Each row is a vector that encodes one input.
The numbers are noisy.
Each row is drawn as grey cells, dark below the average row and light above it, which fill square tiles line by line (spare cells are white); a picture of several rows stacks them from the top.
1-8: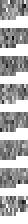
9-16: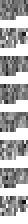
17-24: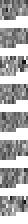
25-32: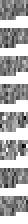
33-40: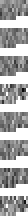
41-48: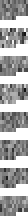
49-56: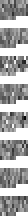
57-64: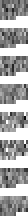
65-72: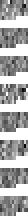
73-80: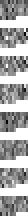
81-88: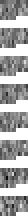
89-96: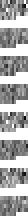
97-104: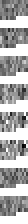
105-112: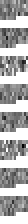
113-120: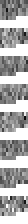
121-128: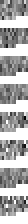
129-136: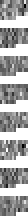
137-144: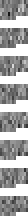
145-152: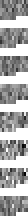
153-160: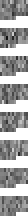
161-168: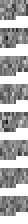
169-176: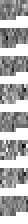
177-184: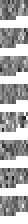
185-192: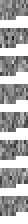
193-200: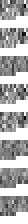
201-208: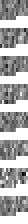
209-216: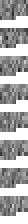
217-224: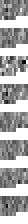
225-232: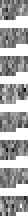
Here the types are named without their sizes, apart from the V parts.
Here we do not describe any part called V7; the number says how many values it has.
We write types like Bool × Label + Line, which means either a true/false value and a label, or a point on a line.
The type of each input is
Bool × Line × (List(V7) + Tree).
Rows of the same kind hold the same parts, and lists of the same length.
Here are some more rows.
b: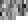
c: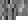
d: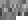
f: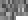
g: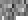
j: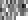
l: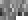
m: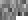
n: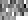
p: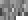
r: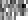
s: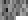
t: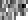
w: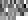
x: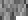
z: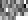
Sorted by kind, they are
b, j, n, r, t, w, z
c, s
d, l, m, p
f, g, x

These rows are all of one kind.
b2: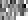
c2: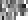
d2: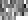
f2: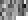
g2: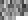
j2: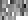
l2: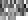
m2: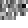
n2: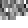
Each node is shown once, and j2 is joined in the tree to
d2 and g2.
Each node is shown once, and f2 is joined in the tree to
g2.
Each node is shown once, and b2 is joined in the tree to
c2 and d2.
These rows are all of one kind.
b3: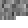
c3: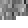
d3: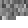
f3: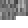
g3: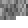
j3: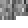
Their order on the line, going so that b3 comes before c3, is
d3, b3, f3, j3, c3, g3.
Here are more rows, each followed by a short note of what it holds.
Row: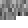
a point on a line and a true/false value, together with the empty list
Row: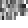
a point on a line, a node of a tree and a true/false value
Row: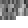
a point on a line and a true/false value, together with a list of one item
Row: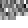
a point on a line, a node of a tree and a true/false value
